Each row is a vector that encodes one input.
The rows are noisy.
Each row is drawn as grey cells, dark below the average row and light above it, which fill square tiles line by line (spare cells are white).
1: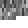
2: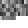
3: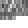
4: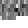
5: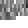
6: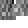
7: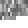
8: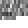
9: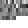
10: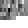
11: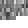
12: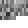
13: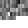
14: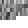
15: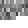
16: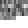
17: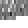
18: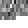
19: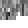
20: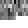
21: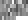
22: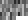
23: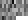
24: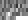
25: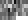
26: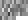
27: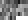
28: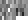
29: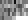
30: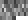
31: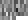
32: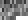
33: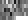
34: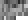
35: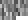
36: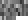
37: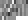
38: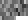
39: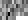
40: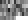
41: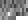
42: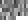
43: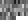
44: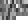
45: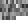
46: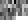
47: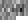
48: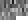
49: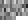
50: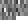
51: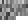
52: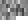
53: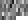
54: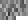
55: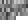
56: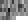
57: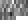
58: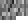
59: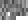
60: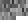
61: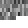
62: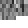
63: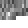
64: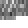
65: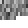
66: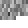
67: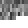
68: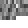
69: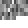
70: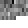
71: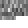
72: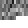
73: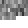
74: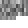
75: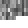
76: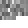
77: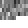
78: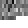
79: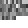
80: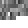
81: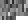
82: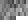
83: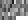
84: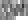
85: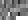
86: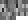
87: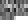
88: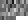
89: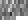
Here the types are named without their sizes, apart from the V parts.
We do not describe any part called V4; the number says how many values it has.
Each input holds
a value of V4, together with a list of points on a line.
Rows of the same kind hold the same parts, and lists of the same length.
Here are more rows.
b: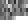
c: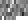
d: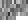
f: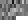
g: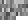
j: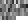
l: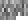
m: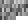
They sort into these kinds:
b, c, l
d
f, g, j, m

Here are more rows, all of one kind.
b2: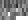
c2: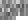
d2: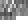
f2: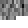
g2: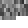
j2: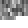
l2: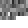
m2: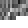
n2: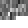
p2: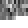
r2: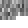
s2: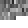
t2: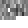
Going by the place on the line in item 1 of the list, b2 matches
j2 and t2.
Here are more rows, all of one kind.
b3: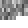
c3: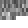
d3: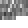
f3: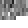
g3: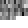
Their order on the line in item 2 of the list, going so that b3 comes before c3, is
b3, d3, c3, g3, f3.
